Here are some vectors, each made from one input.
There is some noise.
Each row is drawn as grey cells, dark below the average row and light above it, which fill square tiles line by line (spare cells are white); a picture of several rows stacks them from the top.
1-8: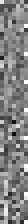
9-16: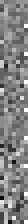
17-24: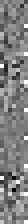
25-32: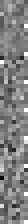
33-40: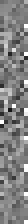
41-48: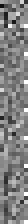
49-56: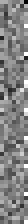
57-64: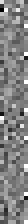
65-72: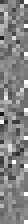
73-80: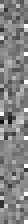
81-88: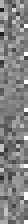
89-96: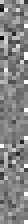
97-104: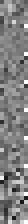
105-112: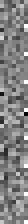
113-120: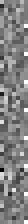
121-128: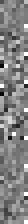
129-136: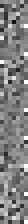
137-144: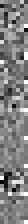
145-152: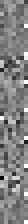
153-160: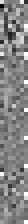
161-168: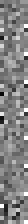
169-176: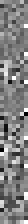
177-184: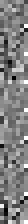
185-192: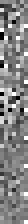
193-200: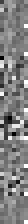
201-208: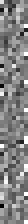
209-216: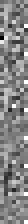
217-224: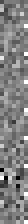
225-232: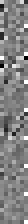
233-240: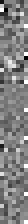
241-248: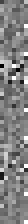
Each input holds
either one of 12 labels, or four true/false values.
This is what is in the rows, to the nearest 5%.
About 40% of them hold one of 12 labels. The rest hold four true/false values.
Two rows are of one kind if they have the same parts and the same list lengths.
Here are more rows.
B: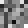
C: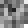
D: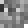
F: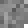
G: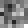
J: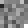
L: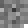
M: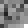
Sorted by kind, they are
B, G, M
C, D, F, J, L

